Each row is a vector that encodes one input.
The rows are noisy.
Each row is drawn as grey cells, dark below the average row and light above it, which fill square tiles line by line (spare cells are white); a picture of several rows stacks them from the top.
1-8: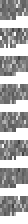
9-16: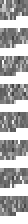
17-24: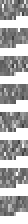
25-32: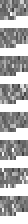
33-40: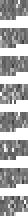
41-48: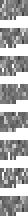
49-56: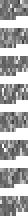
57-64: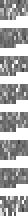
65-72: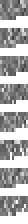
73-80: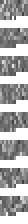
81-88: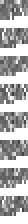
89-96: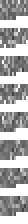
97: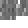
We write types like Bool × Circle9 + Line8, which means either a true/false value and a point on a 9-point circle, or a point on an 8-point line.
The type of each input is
Line13.
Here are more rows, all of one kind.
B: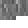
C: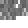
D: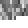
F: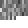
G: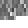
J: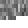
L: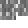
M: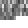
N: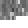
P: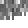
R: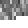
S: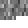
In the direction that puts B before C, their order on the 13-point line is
M, S, F, D, R, G, J, B, N, P, C, L.
